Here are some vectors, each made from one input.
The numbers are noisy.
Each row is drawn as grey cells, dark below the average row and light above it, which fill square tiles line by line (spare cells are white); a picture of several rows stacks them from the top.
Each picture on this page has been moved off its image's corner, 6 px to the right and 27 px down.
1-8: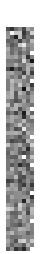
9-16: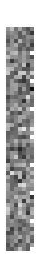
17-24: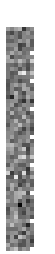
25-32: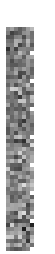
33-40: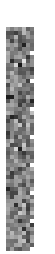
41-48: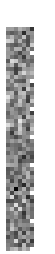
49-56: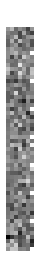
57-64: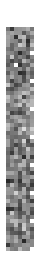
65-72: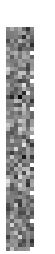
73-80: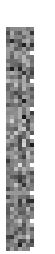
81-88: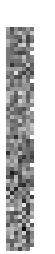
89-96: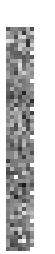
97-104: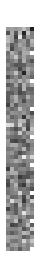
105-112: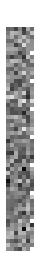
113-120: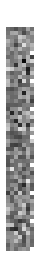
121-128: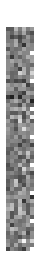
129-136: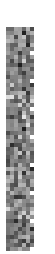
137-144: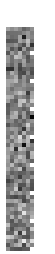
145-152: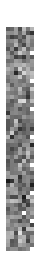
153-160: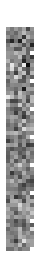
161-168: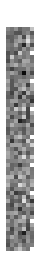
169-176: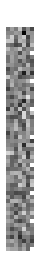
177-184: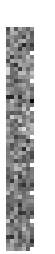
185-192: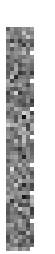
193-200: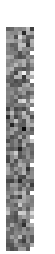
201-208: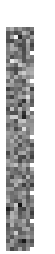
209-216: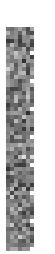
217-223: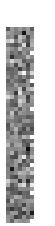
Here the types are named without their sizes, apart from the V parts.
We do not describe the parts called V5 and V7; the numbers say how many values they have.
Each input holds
a point on a line and a value of V7, together with either a point on a line, or a value of V5.
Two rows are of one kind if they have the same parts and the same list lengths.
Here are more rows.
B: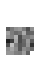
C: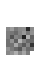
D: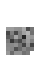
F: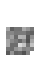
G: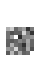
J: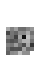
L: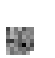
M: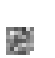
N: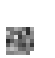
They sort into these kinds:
B, C, D, G, J, L, N
F, M

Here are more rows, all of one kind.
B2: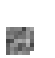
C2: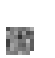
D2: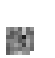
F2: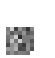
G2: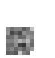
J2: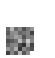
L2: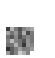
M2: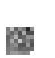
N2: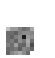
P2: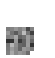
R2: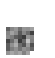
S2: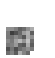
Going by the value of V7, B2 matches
C2, P2, R2 and S2.
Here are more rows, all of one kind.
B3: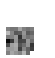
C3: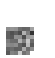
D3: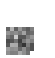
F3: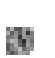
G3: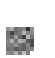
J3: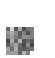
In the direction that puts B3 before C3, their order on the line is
F3, B3, J3, D3, C3, G3.
